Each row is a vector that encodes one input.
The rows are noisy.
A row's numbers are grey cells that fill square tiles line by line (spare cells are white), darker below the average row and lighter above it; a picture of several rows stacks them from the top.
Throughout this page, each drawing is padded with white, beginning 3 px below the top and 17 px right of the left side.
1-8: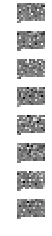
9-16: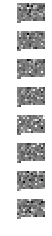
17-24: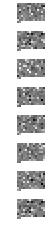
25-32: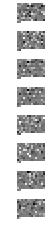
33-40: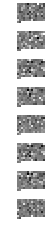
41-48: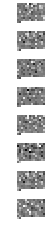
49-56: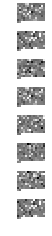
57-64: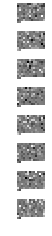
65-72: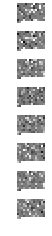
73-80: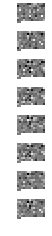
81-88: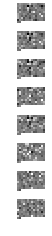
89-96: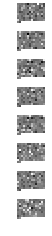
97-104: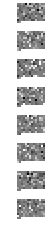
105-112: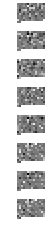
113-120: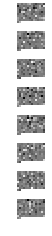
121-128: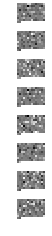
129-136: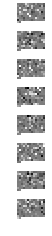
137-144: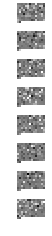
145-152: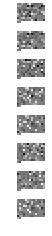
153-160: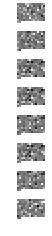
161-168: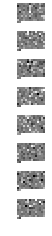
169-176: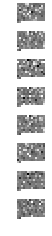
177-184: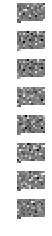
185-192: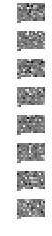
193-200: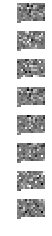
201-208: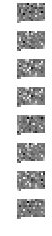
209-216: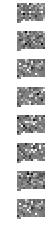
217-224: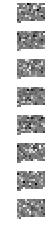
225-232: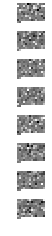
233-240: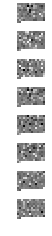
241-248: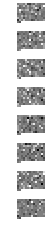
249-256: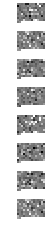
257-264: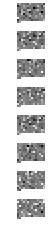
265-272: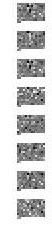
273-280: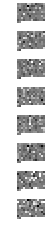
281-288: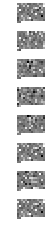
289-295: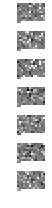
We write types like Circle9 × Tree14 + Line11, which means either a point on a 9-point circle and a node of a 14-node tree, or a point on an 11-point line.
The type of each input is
Circle10 × Label12.
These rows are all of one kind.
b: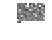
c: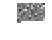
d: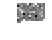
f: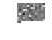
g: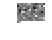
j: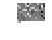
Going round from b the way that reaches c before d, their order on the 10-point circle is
b, g, c, d, f, j.
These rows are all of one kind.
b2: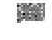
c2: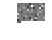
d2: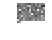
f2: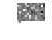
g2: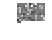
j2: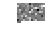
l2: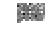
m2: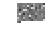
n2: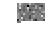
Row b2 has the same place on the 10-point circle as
c2, g2 and n2.
